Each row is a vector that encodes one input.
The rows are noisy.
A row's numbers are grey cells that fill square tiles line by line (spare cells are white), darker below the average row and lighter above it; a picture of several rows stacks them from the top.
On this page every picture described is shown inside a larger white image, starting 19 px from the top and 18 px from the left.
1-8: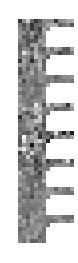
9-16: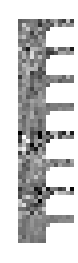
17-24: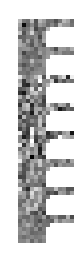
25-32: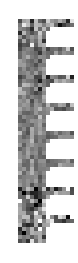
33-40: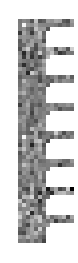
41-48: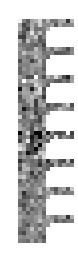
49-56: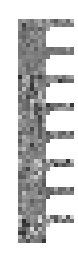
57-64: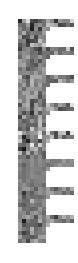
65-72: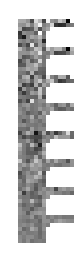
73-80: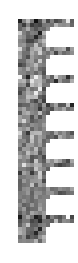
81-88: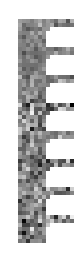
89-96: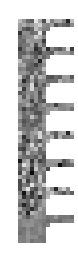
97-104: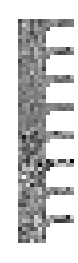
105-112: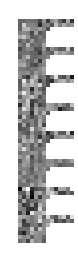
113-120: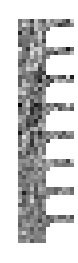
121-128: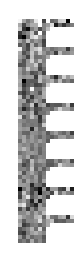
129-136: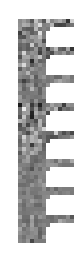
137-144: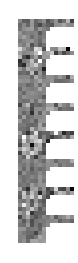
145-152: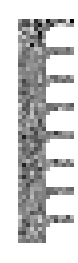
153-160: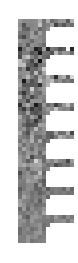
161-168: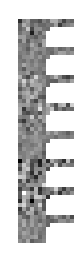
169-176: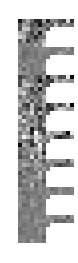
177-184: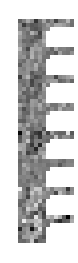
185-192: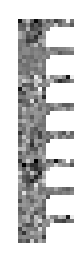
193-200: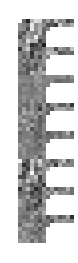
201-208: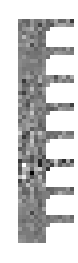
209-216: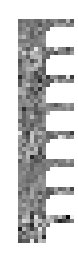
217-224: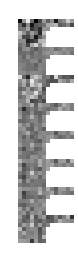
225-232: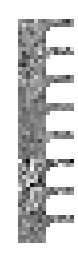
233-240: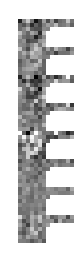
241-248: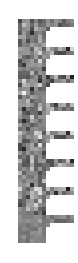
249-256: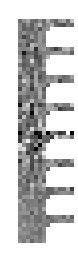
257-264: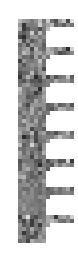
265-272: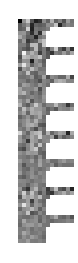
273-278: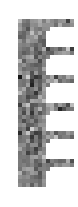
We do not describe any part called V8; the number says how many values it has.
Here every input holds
a list of up to two items, each a true/false value and a value of V8.
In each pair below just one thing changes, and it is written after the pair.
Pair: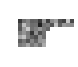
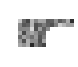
the value of V8 in item 2 of the list
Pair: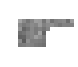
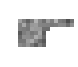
the value of V8 in item 1 of the list
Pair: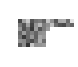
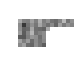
the value of V8 in item 2 of the list
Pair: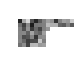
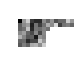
the value of V8 in item 1 of the list
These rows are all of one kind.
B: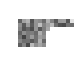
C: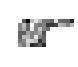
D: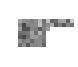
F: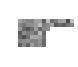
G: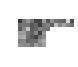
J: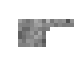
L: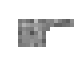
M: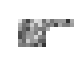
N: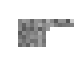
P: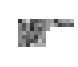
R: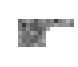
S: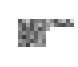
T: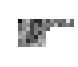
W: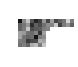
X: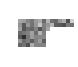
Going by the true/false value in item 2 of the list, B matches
D, J, L and T.
